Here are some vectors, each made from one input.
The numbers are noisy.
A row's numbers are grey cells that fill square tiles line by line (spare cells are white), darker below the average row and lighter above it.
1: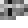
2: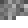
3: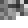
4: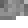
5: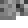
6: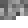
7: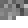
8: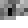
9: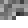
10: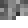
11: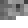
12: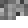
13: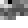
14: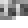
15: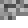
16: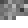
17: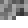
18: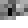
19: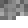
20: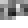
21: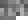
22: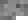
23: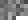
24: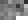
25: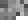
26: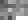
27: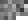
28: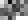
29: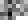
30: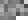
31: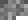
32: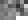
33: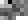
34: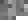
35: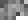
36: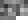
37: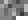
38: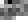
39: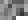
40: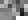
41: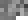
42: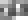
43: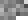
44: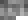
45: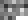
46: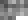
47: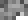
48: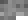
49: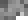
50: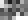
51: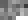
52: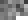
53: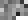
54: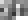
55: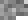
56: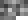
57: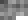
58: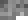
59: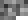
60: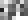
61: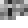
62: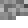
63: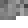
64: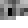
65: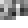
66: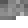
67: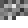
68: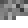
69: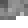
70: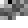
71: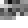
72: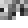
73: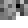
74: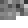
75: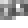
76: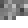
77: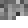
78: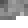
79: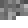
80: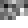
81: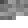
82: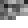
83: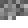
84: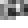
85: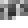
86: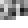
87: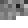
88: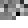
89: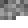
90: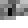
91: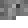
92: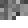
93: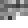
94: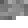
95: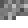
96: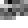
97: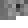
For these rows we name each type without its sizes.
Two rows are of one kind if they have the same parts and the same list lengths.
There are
3 kinds of row.
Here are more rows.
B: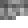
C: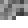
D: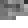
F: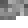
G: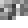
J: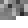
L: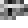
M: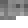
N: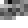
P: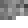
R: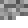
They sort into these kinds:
B, D, F, M, P
C, J, R
G, L, N

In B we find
a node of a tree and a true/false value.
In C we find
a true/false value.
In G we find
a point on a line.
